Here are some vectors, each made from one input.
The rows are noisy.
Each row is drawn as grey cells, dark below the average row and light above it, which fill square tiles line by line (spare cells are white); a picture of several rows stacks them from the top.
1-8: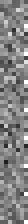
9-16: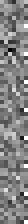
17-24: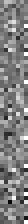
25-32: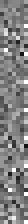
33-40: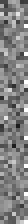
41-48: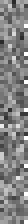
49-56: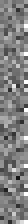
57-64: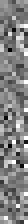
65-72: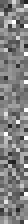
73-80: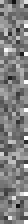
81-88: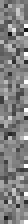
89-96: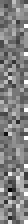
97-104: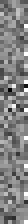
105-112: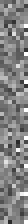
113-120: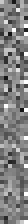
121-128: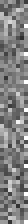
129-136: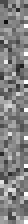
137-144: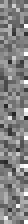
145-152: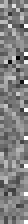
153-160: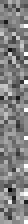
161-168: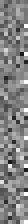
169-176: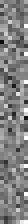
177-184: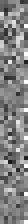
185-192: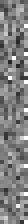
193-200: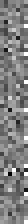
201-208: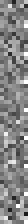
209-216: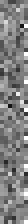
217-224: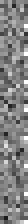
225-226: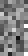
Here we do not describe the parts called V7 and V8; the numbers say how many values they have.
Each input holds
a true/false value and a value of V8, together with either a node of an 11-node tree, or a value of V7.
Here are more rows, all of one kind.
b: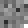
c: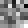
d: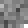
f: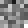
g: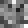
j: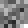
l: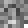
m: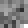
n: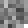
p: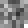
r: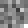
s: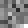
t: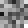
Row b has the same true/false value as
d, g, j and m.
